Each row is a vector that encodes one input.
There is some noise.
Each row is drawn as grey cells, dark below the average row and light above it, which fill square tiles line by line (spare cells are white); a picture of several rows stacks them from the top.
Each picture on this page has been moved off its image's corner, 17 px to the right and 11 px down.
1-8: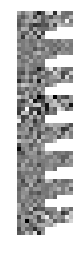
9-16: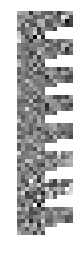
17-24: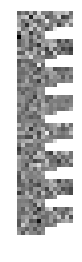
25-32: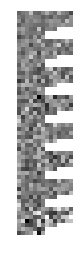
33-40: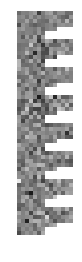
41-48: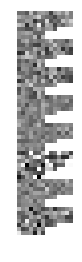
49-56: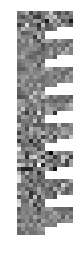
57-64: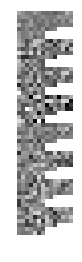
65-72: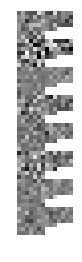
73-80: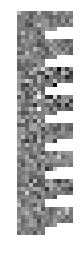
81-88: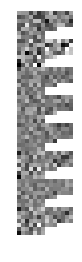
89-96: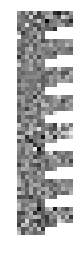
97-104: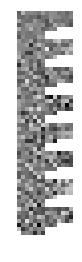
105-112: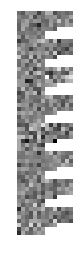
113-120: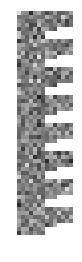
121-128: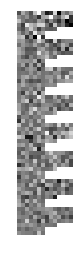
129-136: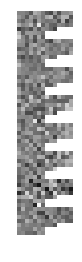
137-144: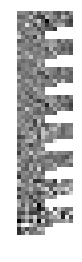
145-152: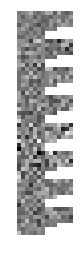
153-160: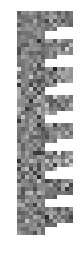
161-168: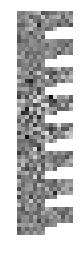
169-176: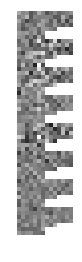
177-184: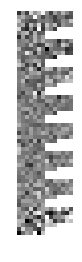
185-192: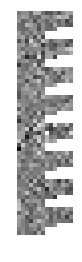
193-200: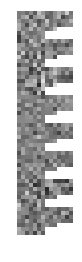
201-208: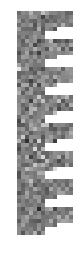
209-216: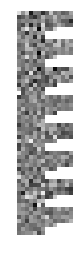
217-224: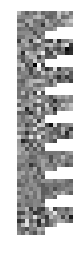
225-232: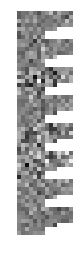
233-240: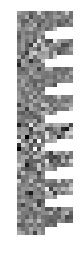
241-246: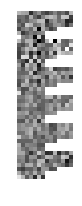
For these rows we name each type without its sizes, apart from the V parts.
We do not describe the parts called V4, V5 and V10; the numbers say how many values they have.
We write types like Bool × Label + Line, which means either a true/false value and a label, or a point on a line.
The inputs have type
(Bool × Circle + V5) × V4 + Line × V10.
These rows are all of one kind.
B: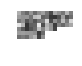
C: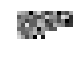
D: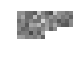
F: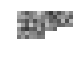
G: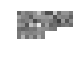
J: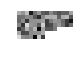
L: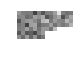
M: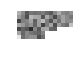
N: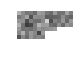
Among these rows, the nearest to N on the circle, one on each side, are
F and J.
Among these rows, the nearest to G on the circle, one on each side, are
B and L.
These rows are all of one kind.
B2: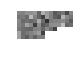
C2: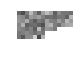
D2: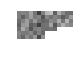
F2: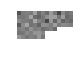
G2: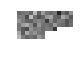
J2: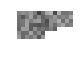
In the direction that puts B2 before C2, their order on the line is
B2, J2, D2, F2, G2, C2.
